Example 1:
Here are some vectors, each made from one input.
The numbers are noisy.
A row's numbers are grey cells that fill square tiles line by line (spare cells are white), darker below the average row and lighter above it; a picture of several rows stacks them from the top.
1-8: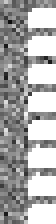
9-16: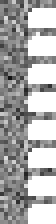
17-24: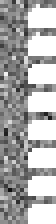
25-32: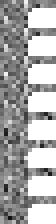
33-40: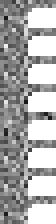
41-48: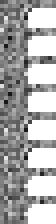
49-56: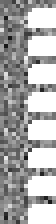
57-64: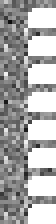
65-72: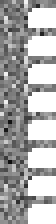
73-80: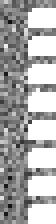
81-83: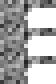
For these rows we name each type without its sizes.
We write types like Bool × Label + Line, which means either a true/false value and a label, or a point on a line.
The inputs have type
Label + Line.
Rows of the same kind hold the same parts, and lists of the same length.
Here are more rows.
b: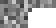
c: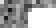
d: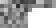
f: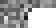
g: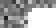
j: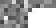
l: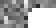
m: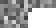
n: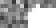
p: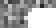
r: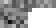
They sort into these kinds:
b, f, j, l, m
c, d, g, n, p, r

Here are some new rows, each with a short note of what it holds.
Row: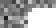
a label
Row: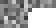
a point on a line
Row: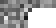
a point on a line
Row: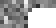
a point on a line
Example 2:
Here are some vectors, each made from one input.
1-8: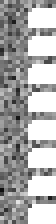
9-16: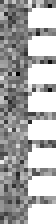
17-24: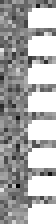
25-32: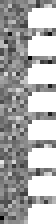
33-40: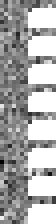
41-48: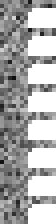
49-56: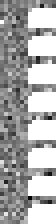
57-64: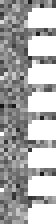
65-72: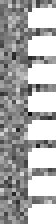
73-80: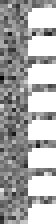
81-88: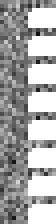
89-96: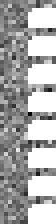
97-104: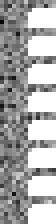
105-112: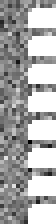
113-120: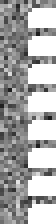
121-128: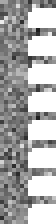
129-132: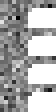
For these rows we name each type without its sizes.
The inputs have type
(Circle + Unit) × Tree.
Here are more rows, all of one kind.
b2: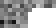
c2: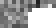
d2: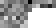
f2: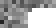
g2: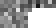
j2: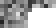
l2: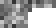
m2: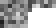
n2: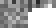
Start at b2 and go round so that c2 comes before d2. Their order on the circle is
b2, f2, c2, g2, n2, d2, l2, j2, m2.
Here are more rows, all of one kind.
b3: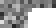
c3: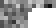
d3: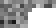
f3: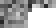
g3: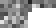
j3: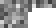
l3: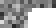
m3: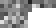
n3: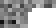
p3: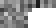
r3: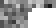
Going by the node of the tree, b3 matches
g3, l3 and m3.
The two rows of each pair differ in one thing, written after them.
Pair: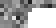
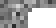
the node of the tree
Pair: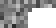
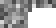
the place on the circle
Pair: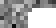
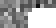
the node of the tree
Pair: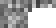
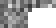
the place on the circle
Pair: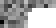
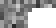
the node of the tree
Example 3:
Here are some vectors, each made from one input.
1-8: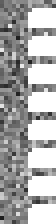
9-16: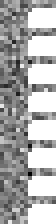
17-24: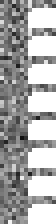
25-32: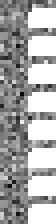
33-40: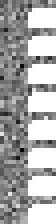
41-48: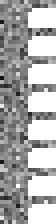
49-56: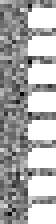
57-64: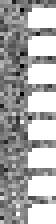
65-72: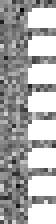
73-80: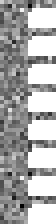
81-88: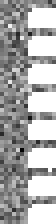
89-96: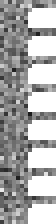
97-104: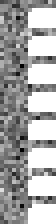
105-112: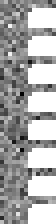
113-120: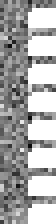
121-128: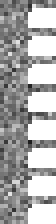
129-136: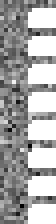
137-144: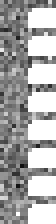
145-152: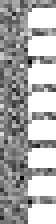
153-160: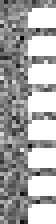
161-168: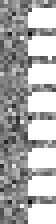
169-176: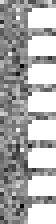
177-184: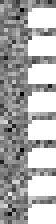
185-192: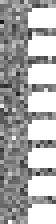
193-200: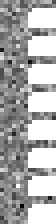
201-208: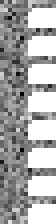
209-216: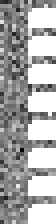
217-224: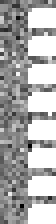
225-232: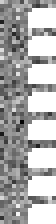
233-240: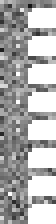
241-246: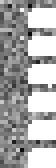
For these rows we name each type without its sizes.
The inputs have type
(Circle + Unit) × Label.
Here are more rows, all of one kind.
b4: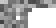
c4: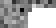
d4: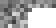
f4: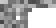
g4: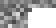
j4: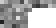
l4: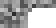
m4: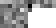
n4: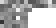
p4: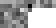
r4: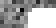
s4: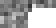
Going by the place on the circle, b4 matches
f4 and g4.
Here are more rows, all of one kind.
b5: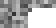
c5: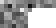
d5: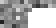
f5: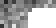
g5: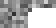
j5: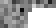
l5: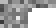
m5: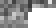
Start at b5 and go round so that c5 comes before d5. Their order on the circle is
b5, m5, f5, c5, d5, l5, j5, g5.
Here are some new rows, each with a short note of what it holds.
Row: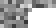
a label
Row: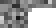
a label
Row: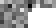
a point on a circle and a label
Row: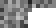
a point on a circle and a label
